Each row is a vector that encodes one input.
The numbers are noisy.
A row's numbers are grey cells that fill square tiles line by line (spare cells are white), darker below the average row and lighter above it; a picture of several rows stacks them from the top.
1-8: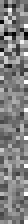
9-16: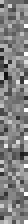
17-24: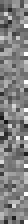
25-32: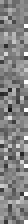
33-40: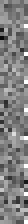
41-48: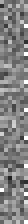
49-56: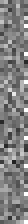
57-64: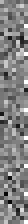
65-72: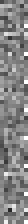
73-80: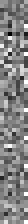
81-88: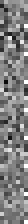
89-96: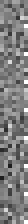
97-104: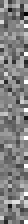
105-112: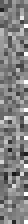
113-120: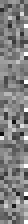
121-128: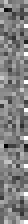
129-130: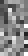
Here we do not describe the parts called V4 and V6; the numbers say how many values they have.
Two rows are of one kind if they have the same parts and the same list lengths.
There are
4 kinds of row.
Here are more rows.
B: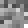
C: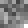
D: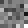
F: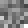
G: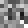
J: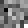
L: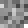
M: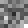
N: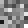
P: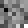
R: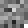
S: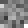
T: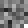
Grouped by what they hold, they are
B, G, N
C, D, F, M, T
J, P
L, R, S

